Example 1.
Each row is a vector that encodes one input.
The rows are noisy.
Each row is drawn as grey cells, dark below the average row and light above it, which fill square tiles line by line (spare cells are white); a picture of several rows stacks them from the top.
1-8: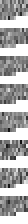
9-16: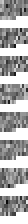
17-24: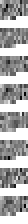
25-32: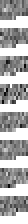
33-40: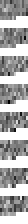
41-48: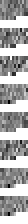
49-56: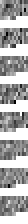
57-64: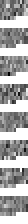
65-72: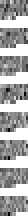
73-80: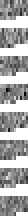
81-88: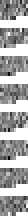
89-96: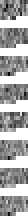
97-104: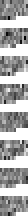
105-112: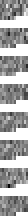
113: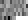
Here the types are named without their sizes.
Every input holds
a point on a line, together with either a point on a circle, or a point on a line.
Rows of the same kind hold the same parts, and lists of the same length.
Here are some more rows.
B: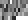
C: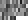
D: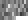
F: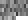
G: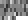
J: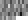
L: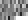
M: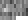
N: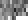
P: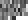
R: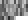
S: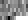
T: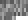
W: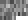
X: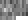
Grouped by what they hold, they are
B, D, F, G, J, L, N, P, R
C, M, S, T, W, X

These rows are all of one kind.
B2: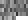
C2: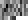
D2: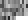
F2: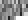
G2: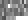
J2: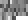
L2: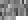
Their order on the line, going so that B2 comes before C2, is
F2, D2, G2, L2, B2, J2, C2.
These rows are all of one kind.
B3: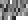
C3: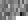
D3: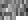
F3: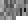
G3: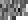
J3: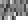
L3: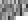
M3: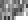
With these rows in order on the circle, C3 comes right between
D3 and L3.
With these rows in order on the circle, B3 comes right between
J3 and M3.
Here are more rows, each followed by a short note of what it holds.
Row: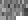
a point on each of two lines
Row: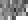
a point on a circle and a point on a line
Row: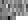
a point on each of two lines
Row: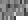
a point on each of two lines
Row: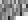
a point on a circle and a point on a line
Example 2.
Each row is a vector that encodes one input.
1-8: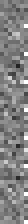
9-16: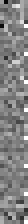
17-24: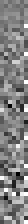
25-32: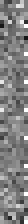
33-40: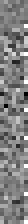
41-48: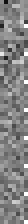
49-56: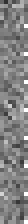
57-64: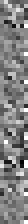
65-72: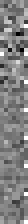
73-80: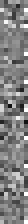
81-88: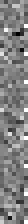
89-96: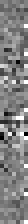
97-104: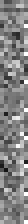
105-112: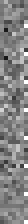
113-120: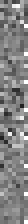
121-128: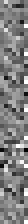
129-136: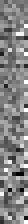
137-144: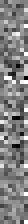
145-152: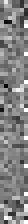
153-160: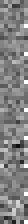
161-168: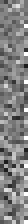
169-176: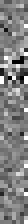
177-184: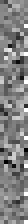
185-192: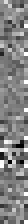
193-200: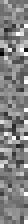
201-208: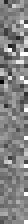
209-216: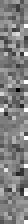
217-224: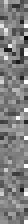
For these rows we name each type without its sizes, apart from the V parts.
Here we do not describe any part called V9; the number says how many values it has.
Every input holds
either a point on a line, or three true/false values and a value of V9.
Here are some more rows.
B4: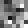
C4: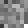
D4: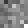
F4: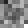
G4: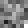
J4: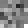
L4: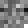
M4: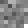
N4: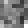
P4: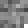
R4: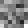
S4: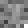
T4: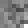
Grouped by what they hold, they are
B4, G4, L4, N4, P4, S4, T4
C4, D4, F4, J4, M4, R4

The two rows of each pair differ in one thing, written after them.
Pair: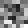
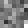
the value of V9
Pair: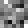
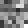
the value of V9
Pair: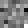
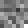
the value of V9
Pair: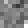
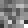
the value of V9
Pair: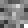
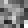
the value of V9
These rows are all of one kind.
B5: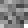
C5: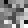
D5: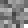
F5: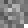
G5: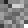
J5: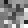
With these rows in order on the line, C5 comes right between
F5 and J5.
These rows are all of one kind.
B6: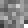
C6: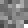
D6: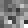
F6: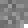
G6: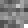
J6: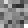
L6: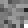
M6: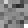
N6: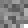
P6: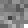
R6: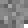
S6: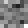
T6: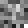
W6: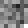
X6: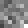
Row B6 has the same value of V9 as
C6, J6, R6 and T6.
